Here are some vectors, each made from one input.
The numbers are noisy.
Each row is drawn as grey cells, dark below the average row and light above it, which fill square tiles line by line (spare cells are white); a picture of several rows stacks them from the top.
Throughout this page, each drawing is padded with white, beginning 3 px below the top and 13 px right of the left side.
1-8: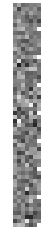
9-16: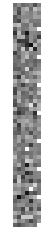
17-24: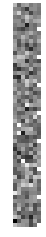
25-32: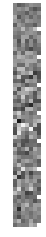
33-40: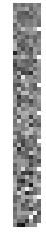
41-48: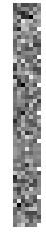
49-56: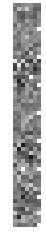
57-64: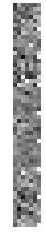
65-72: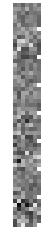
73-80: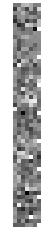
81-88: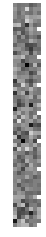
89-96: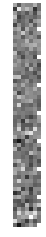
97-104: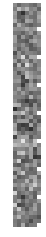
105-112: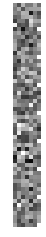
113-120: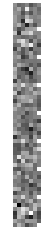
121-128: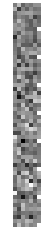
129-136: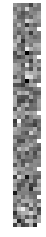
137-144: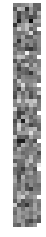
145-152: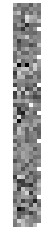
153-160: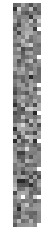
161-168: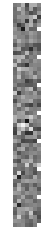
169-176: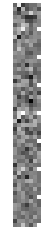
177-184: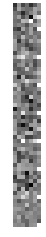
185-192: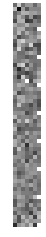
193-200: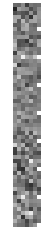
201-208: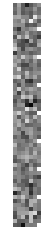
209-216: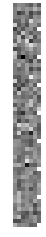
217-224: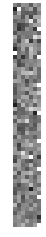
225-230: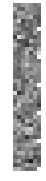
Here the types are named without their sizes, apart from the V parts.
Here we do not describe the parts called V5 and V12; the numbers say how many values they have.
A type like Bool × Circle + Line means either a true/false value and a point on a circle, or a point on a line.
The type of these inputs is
Line × (Line + V5) + V12.
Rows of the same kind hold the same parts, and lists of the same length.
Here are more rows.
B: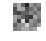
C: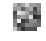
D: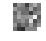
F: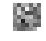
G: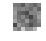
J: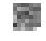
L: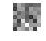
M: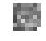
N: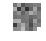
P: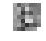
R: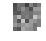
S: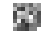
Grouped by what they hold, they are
B, D, L, M, R
C, F, G, J, P, S
N

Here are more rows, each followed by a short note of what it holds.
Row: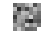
a point on each of two lines
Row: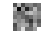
a point on a line and a value of V5
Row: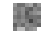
a point on each of two lines
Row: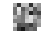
a value of V12
